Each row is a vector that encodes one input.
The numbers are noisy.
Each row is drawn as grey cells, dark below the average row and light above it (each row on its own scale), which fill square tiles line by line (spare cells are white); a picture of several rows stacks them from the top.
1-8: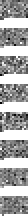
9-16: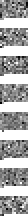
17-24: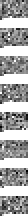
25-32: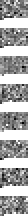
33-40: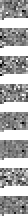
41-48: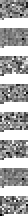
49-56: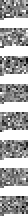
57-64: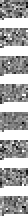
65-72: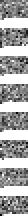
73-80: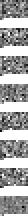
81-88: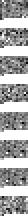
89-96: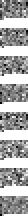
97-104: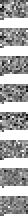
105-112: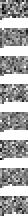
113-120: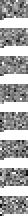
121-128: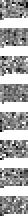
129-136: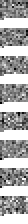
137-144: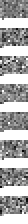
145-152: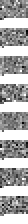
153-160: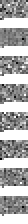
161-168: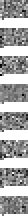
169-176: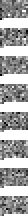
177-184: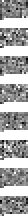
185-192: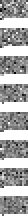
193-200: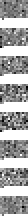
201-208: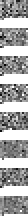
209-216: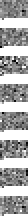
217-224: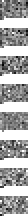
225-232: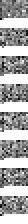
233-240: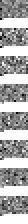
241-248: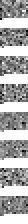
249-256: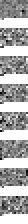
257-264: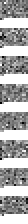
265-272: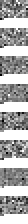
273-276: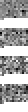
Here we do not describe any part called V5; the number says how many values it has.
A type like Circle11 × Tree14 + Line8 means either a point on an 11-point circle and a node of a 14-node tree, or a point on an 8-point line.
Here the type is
Bool × Bool × Bool × Bool × Bool × Tree15 × V5.
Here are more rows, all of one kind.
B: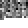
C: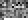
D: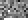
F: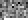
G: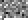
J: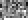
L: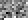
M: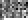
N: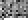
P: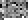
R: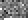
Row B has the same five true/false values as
C and R.
